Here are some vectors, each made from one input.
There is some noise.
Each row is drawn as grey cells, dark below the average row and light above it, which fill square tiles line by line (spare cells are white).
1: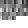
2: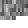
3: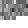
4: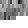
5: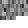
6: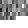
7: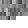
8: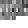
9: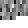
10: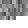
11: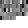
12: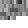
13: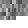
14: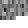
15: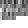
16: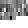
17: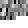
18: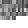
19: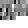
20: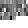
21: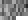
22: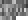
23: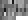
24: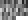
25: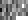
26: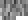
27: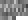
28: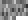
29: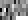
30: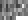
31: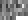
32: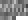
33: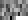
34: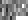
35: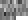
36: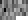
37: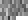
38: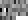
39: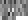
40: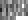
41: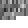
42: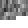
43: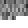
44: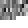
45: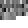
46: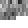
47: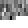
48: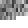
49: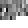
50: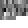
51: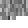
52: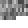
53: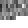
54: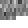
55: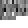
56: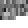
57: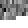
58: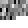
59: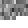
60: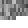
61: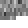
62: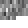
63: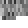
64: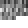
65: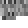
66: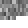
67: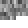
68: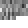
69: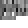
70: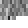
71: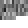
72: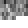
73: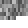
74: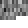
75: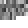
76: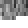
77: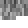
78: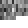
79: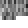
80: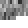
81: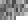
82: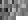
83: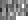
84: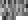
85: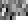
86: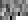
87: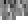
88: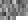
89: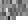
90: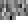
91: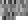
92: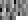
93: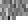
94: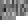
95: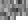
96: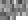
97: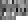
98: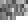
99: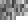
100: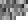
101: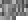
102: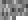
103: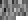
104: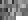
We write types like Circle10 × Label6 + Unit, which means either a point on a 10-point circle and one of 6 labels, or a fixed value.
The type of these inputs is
(Circle5 + Line7) × Line7.
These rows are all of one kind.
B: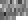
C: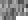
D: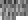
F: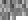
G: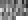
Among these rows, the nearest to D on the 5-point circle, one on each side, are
F and G.
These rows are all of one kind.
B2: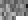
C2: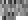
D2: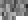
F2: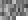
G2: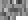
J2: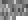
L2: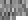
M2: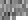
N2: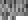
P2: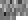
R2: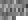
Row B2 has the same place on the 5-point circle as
D2 and N2.
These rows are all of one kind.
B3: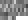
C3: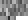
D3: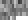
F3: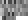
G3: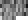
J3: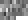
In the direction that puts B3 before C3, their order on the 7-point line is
F3, B3, D3, C3, G3, J3.
